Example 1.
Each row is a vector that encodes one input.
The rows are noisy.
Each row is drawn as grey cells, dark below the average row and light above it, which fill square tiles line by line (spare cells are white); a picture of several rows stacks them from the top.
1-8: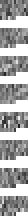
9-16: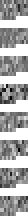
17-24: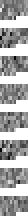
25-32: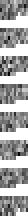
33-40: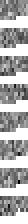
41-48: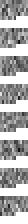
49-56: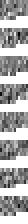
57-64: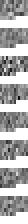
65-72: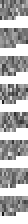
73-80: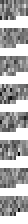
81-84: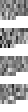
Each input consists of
either a point on a 5-point line, or a point on a 6-point line.
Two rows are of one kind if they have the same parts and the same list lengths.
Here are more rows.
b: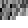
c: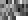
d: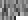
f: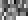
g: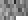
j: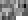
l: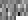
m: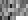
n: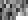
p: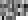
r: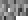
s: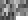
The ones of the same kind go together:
b, c, f, g, j, m, n, r, s
d, l, p

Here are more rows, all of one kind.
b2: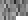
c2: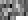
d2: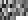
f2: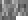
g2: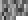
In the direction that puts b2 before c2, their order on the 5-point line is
g2, b2, f2, c2, d2.
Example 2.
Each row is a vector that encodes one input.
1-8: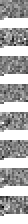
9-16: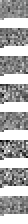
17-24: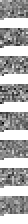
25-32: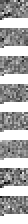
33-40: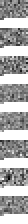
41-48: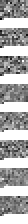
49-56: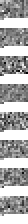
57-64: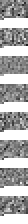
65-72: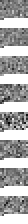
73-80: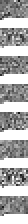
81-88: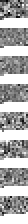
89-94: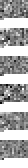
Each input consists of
either a point on a 5-point line, or three true/false values.
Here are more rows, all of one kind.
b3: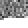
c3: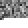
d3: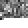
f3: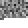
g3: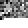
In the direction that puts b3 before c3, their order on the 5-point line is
g3, b3, c3, f3, d3.
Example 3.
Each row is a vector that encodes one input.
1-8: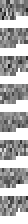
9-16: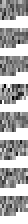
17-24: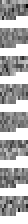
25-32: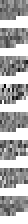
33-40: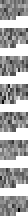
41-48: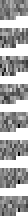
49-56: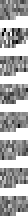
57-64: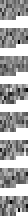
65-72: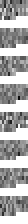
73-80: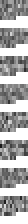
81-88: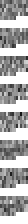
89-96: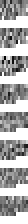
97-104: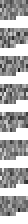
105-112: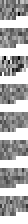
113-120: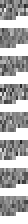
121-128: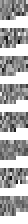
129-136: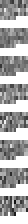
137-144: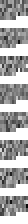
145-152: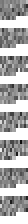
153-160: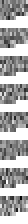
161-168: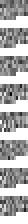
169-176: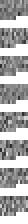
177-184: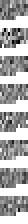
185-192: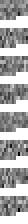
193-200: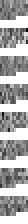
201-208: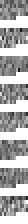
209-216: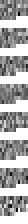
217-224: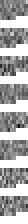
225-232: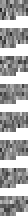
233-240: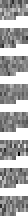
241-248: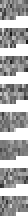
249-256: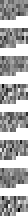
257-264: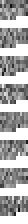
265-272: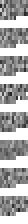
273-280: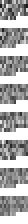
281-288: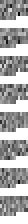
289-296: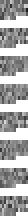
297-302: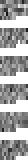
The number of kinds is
3.
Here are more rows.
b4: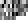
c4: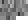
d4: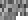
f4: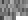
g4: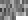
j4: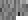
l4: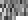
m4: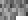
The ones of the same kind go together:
b4
c4, f4, g4, j4
d4, l4, m4

